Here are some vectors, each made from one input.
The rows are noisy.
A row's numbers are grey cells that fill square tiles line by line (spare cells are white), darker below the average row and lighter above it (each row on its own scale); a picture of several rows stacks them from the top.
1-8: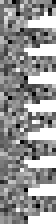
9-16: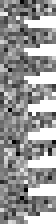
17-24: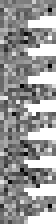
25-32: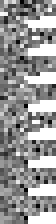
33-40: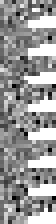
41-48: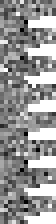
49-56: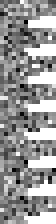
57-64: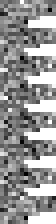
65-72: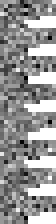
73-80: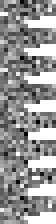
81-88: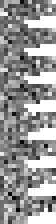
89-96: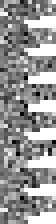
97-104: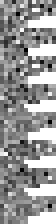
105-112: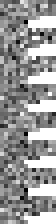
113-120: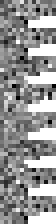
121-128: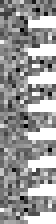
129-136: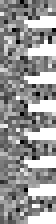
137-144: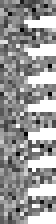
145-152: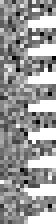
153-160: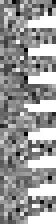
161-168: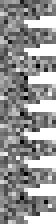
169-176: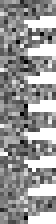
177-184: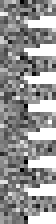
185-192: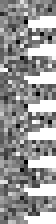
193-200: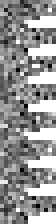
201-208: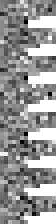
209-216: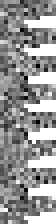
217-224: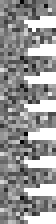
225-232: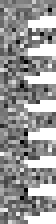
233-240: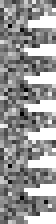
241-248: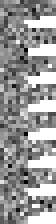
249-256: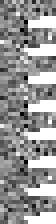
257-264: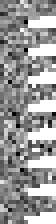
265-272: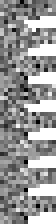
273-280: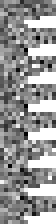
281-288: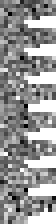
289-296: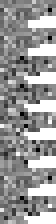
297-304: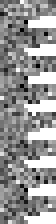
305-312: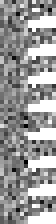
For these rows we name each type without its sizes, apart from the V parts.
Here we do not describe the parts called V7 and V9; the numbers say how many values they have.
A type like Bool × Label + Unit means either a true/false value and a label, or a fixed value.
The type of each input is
Bool × (Label × V9 + V7).
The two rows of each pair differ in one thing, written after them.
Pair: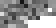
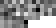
the true/false value
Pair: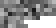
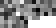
the true/false value
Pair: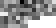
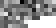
the value of V9
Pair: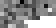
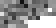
the value of V9
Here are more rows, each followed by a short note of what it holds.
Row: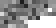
a label, a true/false value and a value of V9
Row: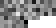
a label, a true/false value and a value of V9
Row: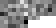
a true/false value and a value of V7
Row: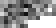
a label, a true/false value and a value of V9
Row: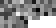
a label, a true/false value and a value of V9
